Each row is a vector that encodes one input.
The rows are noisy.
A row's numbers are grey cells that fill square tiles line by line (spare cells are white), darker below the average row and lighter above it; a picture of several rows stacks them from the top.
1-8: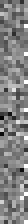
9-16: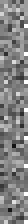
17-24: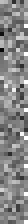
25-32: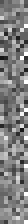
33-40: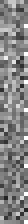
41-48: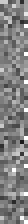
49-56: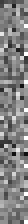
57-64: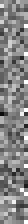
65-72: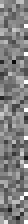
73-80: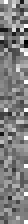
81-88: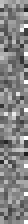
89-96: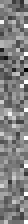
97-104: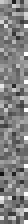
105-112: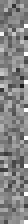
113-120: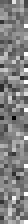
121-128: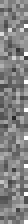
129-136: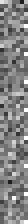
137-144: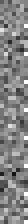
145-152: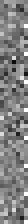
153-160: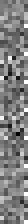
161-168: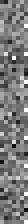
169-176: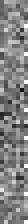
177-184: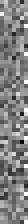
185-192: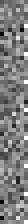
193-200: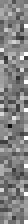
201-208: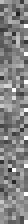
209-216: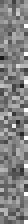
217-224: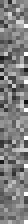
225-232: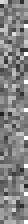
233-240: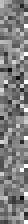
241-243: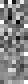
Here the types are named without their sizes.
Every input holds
three labels and a point on a line.
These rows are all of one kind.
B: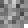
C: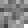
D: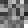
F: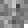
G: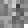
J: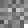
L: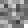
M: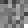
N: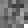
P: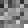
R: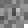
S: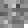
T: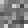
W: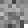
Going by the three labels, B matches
F, G, L and S.
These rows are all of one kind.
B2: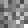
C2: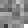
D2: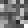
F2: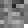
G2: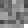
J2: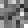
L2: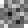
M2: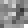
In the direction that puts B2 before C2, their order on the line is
M2, D2, G2, J2, B2, L2, F2, C2.
